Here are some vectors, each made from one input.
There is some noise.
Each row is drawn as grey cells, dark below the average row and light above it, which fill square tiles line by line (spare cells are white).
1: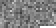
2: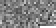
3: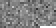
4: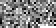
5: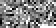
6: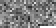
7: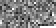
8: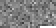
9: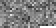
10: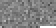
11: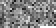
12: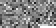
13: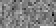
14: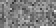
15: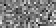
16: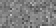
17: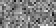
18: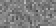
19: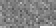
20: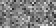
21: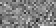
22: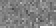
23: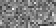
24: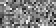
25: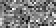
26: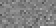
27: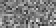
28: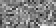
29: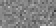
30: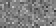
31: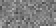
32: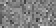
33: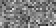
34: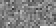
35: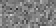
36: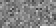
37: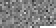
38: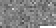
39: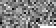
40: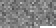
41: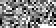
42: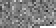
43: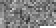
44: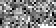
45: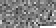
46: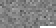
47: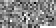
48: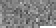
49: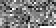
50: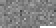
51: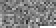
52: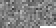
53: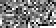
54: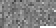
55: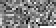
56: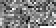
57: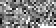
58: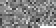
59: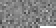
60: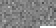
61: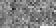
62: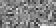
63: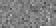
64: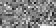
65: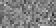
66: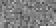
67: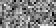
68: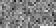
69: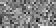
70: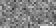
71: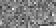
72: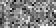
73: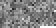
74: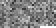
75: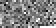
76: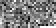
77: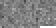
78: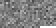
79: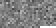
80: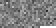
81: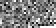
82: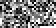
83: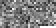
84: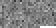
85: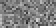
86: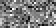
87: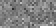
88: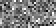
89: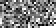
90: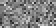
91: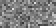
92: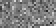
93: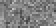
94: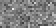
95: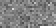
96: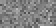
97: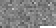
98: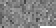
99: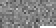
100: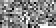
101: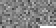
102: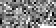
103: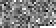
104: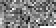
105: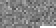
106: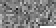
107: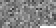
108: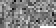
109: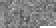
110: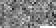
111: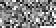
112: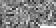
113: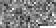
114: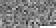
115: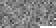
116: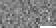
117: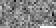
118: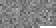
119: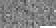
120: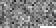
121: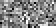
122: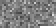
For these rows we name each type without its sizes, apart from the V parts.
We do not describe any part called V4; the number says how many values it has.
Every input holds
a list of items, each a true/false value and a value of V4.
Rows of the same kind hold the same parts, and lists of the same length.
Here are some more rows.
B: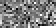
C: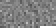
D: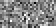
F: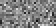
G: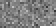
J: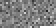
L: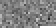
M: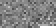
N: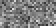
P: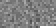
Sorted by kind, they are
B, C, L, P
D
F, M, N
G, J

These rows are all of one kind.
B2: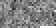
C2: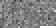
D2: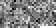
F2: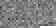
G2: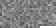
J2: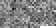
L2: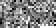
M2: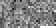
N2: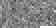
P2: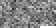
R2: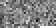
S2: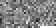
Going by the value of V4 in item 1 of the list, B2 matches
D2, G2, J2 and S2.
